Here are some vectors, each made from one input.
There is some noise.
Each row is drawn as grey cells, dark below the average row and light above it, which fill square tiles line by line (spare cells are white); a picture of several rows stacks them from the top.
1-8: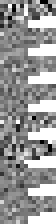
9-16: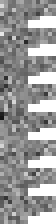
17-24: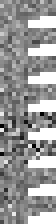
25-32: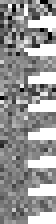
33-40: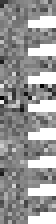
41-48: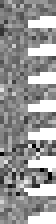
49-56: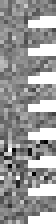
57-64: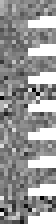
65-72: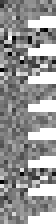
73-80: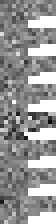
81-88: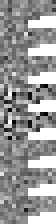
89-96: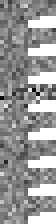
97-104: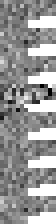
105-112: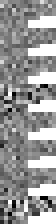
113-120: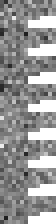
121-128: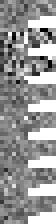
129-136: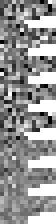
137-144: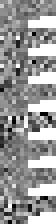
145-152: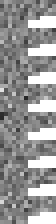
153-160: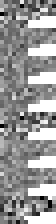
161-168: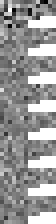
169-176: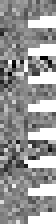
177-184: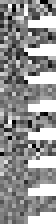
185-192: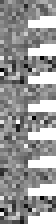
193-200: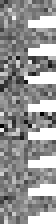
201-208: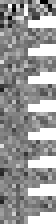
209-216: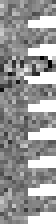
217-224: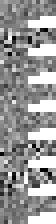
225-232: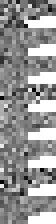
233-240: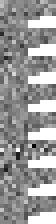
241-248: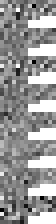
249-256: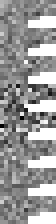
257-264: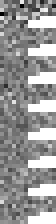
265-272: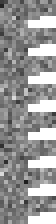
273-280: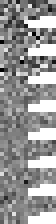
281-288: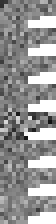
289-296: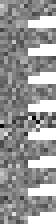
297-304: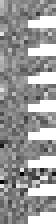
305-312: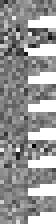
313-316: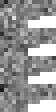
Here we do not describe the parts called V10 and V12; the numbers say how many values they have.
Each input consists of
either a point on an 8-point circle, or a point on a 9-point line, a true/false value, a value of V10 and a value of V12.
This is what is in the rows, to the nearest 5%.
About 25% of them hold a point on an 8-point circle. The rest hold a point on a 9-point line, a true/false value, a value of V10 and a value of V12.
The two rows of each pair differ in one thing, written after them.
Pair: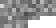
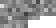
the value of V12
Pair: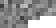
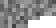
the value of V10
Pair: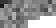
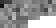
the true/false value
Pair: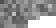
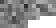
the value of V10
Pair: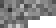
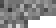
the true/false value
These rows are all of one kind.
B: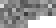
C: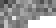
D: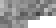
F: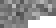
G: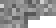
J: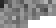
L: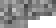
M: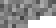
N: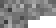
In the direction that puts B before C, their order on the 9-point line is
B, G, D, L, M, N, F, J, C.
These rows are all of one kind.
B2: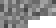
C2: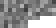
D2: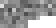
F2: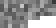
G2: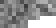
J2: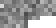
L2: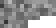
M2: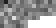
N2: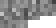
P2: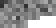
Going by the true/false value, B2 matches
J2 and L2.
